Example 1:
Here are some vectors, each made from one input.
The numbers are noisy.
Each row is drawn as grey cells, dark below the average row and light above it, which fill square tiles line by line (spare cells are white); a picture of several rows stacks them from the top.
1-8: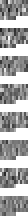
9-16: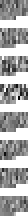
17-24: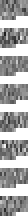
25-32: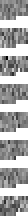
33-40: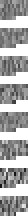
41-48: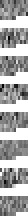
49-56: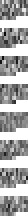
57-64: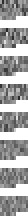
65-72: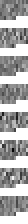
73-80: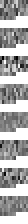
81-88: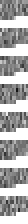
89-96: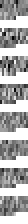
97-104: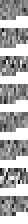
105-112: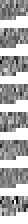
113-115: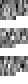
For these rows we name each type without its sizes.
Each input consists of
a point on a line, together with either a label, or a node of a tree.
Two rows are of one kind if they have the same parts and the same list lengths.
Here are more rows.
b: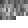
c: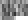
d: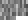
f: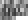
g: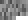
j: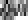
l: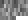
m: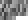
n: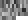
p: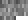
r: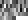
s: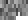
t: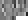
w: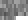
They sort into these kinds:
b, f, g, l, n, t
c, d, j, m, p, r, s, w

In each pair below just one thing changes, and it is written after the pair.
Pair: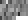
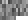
the place on the line
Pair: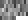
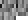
the place on the line
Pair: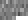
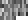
the label
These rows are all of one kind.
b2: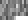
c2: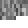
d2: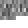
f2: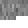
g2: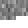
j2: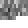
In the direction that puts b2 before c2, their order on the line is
f2, b2, c2, g2, j2, d2.
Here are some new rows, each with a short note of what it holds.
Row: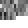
a label and a point on a line
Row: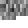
a point on a line and a node of a tree
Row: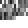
a label and a point on a line
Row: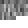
a point on a line and a node of a tree
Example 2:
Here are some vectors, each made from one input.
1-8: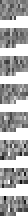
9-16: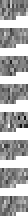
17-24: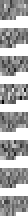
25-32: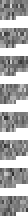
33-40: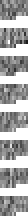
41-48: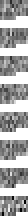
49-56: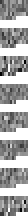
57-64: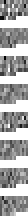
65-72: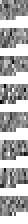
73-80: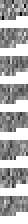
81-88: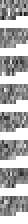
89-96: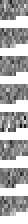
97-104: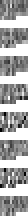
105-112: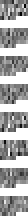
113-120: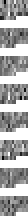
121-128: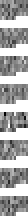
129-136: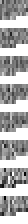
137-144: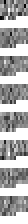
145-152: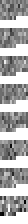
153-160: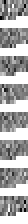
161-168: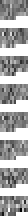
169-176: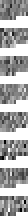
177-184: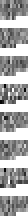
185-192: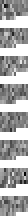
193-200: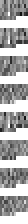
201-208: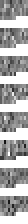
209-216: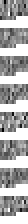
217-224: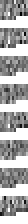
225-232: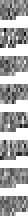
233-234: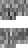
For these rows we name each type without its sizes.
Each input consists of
either a point on a circle, or a point on a line and a true/false value.
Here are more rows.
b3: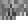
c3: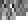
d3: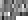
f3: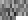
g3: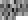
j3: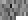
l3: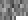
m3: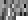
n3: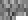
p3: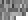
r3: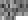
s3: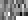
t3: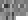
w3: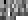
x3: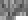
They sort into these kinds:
b3, c3, f3, g3, j3, l3, n3, p3, r3, t3, x3
d3, m3, s3, w3

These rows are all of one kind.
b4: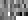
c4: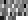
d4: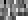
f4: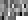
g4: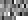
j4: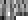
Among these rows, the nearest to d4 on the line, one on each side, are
c4 and j4.
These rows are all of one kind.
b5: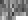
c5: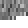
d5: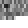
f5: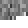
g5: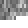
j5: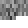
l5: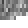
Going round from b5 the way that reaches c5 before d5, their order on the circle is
b5, j5, f5, c5, g5, l5, d5.
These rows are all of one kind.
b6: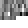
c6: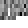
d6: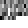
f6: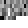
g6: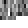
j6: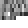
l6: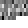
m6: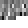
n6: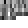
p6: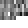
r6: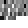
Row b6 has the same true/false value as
g6, j6, n6 and p6.
